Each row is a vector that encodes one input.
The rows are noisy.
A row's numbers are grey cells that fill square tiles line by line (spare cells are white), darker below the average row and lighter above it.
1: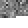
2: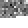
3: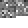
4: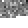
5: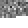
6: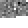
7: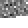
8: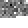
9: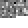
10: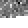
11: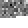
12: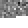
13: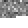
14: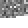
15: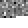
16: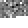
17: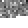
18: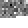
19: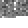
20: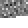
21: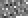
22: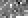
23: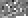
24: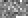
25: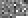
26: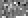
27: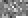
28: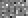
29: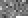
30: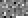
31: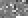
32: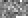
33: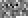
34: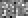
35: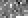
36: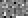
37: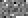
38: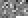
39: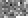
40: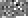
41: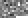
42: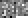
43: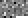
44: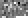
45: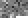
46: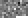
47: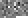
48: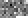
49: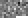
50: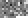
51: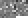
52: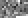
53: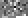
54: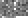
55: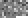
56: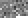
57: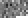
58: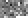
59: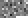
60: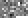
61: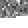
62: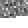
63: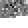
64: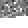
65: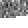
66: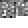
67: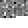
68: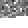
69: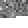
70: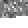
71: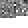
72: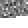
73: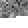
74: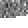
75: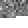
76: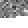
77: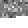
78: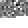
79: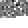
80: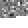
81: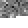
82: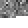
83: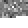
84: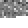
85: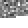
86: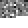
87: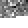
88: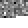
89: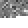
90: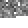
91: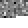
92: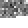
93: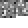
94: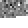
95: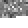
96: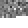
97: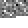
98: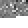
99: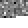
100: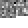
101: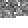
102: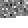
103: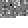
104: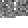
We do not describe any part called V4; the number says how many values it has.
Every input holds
a value of V4, together with either one of 6 labels, or three true/false values.
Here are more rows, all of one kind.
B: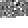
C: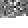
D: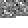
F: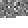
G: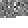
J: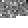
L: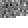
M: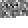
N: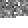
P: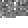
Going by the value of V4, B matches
C, F, G and P.
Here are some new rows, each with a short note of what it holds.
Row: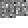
three true/false values and a value of V4
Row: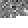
three true/false values and a value of V4
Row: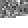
one of 6 labels and a value of V4
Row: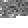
three true/false values and a value of V4
